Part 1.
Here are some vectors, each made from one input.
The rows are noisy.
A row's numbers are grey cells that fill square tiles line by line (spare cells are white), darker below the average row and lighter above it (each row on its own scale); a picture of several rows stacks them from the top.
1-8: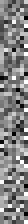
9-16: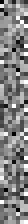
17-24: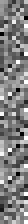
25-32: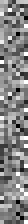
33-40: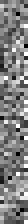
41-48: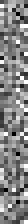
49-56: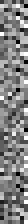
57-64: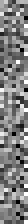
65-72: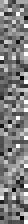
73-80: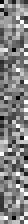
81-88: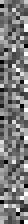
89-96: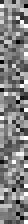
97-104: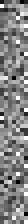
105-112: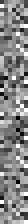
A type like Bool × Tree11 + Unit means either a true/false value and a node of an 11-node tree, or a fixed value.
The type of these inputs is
Bool × Bool × Bool × Bool.
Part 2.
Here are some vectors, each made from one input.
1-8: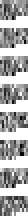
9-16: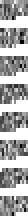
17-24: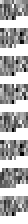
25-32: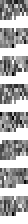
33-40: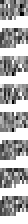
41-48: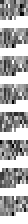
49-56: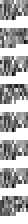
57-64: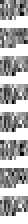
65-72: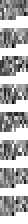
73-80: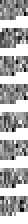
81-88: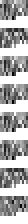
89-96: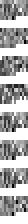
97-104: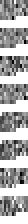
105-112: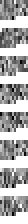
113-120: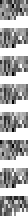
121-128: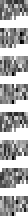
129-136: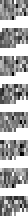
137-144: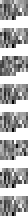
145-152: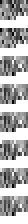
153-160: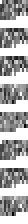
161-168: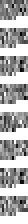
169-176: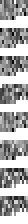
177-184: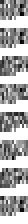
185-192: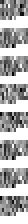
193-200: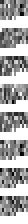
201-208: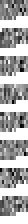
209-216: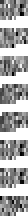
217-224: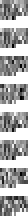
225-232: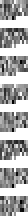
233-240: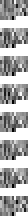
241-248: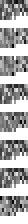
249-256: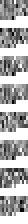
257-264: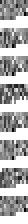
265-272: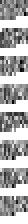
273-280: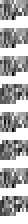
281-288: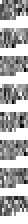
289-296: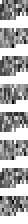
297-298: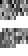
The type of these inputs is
Line10.
